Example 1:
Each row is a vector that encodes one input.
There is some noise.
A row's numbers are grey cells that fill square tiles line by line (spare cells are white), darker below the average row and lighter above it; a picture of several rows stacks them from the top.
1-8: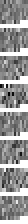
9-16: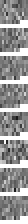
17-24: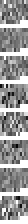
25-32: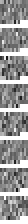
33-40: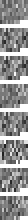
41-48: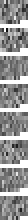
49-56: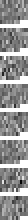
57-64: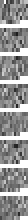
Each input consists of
either one of 4 labels, or a point on a 5-point line.
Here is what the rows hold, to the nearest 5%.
About 30% of them hold one of 4 labels. The rest hold a point on a 5-point line.
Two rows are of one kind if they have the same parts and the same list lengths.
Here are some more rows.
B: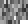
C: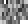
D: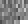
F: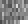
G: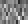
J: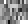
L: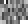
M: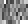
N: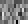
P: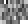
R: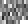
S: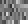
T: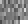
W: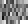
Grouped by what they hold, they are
B, C, J, L, M, P, R, W
D, F, G, N, S, T

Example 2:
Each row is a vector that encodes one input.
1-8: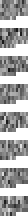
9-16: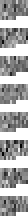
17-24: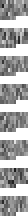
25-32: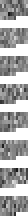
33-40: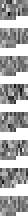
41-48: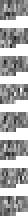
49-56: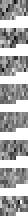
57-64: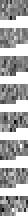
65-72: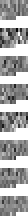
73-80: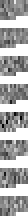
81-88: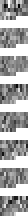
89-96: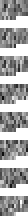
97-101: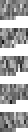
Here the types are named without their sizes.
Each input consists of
either a point on a line, or four true/false values.
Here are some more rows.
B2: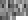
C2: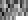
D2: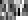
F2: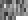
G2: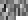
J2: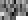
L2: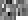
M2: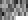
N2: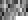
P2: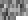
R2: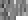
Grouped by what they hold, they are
B2, D2, F2, G2, J2, L2, P2, R2
C2, M2, N2

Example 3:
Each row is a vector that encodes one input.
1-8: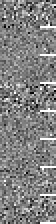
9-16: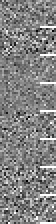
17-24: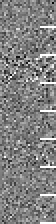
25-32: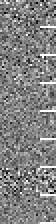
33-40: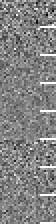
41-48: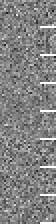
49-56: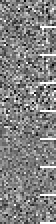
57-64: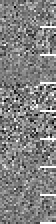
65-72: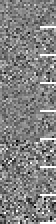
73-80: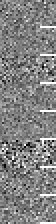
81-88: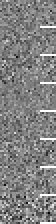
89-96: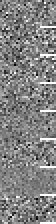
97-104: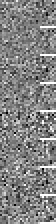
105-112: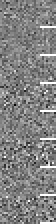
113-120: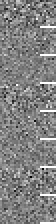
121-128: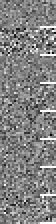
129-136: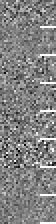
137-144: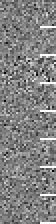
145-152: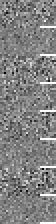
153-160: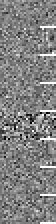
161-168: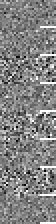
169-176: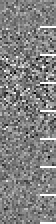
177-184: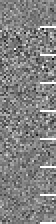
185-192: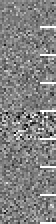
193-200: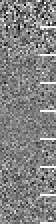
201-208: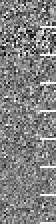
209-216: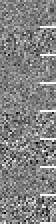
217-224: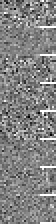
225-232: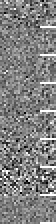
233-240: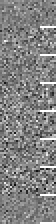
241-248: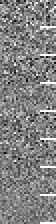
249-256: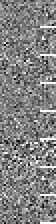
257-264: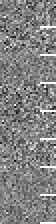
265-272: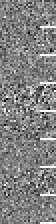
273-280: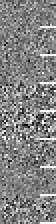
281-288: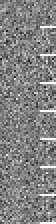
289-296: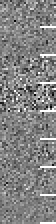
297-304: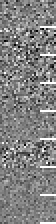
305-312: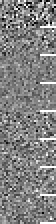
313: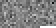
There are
2 kinds of row.
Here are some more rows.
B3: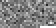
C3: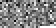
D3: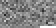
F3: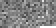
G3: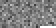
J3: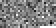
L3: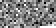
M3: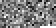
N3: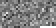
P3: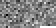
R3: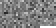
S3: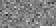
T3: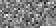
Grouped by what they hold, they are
B3, D3, F3, J3, P3, R3, S3
C3, G3, L3, M3, N3, T3

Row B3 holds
four true/false values.
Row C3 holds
a point on an 11-point circle and four true/false values.
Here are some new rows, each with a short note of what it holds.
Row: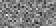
a point on an 11-point circle and four true/false values
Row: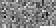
four true/false values
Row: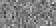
four true/false values
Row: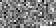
four true/false values
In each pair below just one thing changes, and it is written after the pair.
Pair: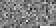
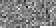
one of the four true/false values
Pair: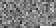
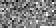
one of the four true/false values
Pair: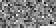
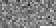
the place on the 11-point circle
